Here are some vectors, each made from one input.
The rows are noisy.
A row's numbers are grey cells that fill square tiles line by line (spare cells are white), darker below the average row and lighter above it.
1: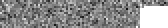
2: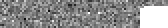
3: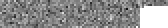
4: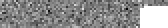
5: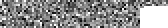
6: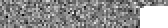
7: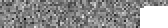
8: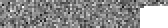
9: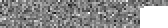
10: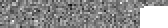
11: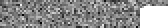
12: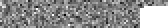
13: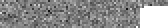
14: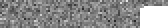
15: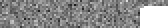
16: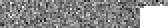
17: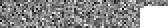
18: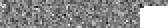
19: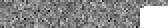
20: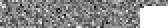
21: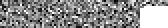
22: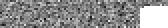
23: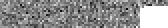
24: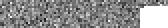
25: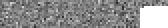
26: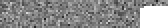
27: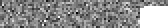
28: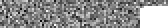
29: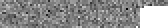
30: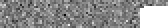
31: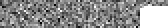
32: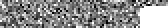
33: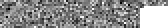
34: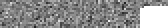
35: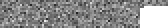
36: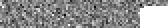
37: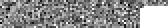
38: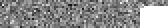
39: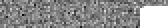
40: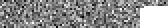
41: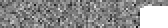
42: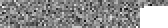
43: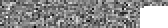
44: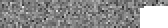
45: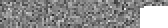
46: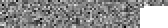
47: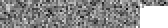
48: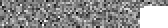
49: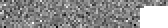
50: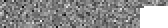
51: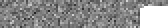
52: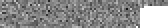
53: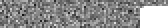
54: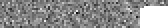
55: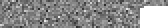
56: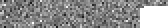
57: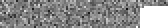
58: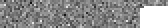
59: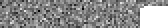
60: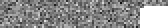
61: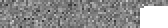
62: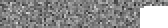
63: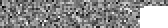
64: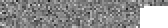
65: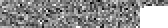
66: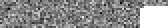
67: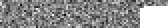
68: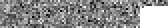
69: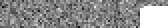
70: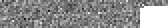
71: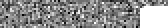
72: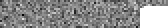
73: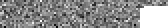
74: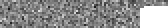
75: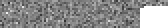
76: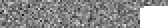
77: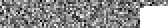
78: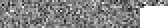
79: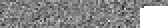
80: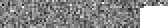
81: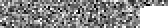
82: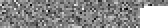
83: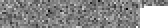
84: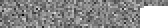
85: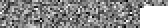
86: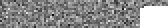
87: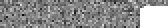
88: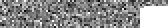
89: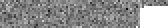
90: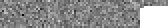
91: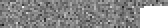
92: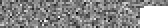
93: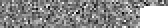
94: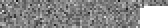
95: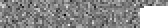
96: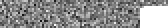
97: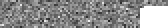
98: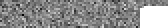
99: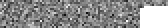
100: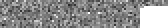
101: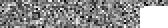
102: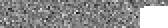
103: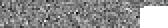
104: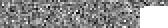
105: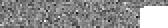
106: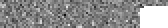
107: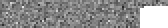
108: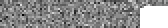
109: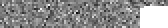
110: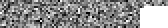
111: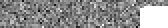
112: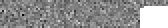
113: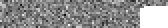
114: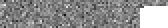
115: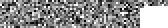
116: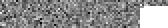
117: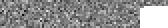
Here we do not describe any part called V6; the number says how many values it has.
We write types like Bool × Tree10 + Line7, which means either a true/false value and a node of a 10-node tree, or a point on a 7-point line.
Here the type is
Bool × Bool × Bool × Tree12 × V6.
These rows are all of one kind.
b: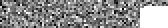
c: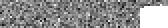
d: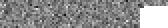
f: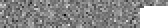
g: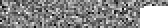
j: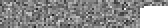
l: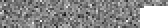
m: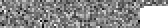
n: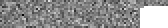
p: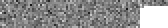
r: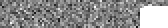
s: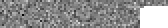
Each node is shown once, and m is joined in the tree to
l and r.
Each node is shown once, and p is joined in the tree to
j.
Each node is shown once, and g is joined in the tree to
s.
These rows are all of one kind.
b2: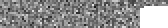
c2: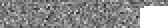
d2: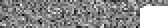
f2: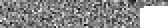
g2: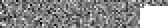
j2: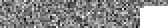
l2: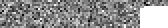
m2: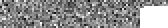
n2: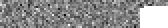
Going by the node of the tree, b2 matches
f2, g2 and l2.
